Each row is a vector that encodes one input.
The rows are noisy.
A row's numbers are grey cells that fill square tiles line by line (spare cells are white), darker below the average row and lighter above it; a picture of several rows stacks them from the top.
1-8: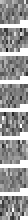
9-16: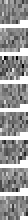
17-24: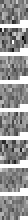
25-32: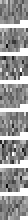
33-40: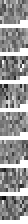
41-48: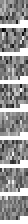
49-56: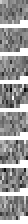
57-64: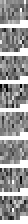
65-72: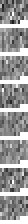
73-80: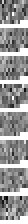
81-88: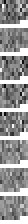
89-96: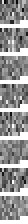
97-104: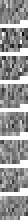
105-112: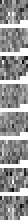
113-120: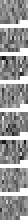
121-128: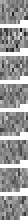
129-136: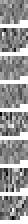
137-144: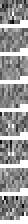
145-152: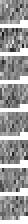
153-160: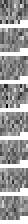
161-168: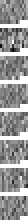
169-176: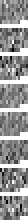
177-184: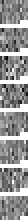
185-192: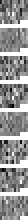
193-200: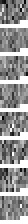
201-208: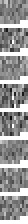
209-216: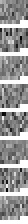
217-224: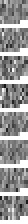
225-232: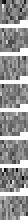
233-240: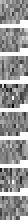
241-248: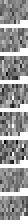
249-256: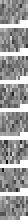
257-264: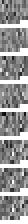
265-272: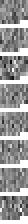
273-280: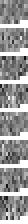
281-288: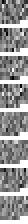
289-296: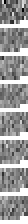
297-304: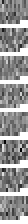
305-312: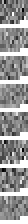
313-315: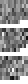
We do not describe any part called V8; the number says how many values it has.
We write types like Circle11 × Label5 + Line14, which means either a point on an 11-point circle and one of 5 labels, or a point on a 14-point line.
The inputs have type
(Bool × (Tree11 + Unit) + Tree9) × Line6 × Tree7 × V8.
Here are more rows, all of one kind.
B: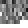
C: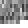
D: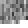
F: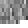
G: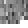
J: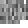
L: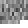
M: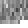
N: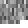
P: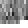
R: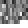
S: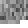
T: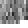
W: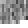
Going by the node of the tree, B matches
F, P, R and T.
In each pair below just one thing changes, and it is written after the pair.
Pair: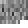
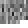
the node of the tree
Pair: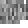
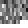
the true/false value
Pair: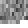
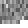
the value of V8
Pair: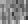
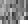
the node of the tree
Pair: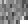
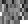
the true/false value
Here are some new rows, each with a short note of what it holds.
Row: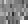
a point on a 6-point line, a node of a 7-node tree, a true/false value and a value of V8
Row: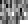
a point on a 6-point line, a node of a 7-node tree, a node of a 9-node tree and a value of V8
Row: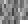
a point on a 6-point line, a node of a 7-node tree, a node of an 11-node tree, a true/false value and a value of V8
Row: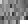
a point on a 6-point line, a node of a 7-node tree, a true/false value and a value of V8
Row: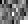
a point on a 6-point line, a node of a 7-node tree, a node of a 9-node tree and a value of V8
